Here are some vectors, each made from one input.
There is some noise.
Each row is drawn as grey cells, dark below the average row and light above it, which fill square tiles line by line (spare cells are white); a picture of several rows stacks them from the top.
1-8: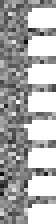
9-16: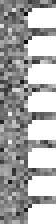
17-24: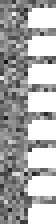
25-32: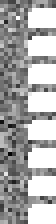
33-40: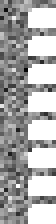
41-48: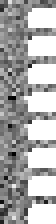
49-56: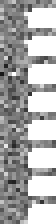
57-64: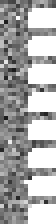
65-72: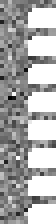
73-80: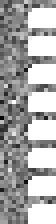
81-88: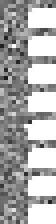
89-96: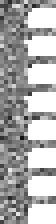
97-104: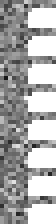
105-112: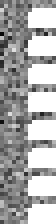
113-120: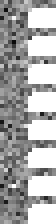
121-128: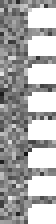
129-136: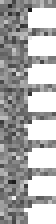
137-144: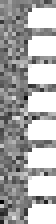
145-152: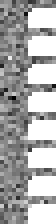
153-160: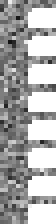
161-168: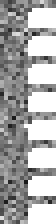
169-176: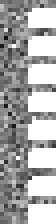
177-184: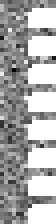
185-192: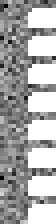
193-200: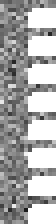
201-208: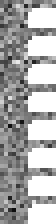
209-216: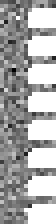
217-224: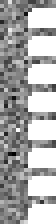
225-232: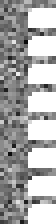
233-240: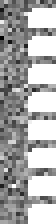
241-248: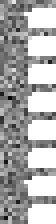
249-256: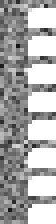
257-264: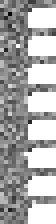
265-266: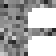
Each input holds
either a node of an 8-node tree, or a list of up to three points on a 10-point line.
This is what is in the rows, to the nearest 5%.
About 20% of them hold a node of an 8-node tree. The rest are lists of up to three points on a 10-point line: a few of all rows are empty, 20% hold one, 35% two and 25% three.
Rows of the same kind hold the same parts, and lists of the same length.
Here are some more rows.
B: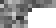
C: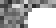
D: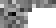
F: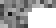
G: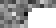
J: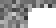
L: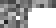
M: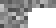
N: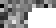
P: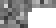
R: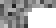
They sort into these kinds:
B
C
D, F, P, R
G, J, L, M
N

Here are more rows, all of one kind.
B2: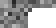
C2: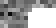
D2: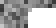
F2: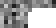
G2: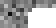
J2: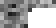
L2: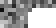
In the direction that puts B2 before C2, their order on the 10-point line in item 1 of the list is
F2, J2, B2, G2, L2, D2, C2.
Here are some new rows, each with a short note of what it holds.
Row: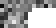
the empty list
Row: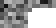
a list of two items
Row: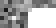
a node of an 8-node tree
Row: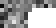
the empty list
